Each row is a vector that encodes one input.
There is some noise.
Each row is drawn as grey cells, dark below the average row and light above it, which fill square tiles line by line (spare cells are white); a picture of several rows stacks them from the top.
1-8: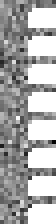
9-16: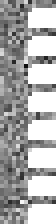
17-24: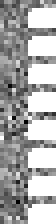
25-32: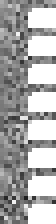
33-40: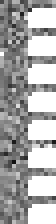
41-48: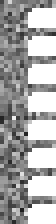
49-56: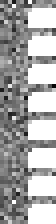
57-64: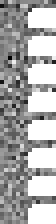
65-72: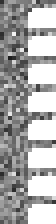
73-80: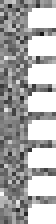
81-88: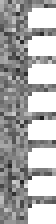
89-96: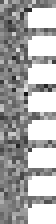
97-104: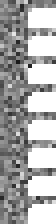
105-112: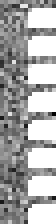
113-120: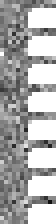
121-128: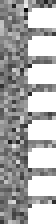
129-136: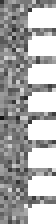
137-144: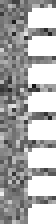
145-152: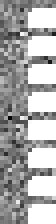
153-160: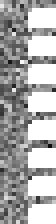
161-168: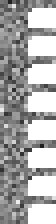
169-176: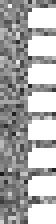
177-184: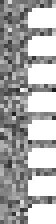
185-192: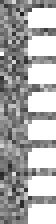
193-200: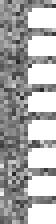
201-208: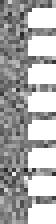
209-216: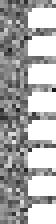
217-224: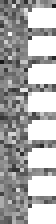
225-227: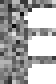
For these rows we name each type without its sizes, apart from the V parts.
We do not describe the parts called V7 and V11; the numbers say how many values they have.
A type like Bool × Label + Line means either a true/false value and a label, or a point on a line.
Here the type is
(Label + Line) × V7 + V11.
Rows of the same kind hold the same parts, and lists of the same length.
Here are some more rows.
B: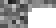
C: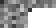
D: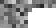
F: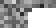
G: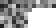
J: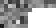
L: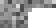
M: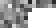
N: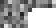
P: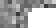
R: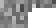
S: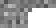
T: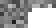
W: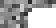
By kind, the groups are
B, G, J, T
C, D, F, N, W
L, M, P, R, S

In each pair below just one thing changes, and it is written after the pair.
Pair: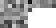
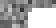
the value of V7
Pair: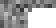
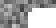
the value of V7
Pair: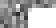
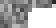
the value of V7
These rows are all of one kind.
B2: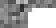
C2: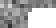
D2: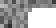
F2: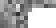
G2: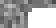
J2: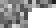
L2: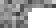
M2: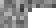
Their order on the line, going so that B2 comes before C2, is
B2, L2, M2, F2, J2, C2, G2, D2.
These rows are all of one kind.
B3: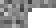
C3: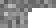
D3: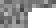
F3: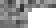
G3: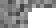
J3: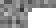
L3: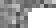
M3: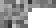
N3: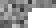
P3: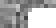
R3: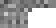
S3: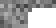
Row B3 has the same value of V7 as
C3, D3, J3 and R3.
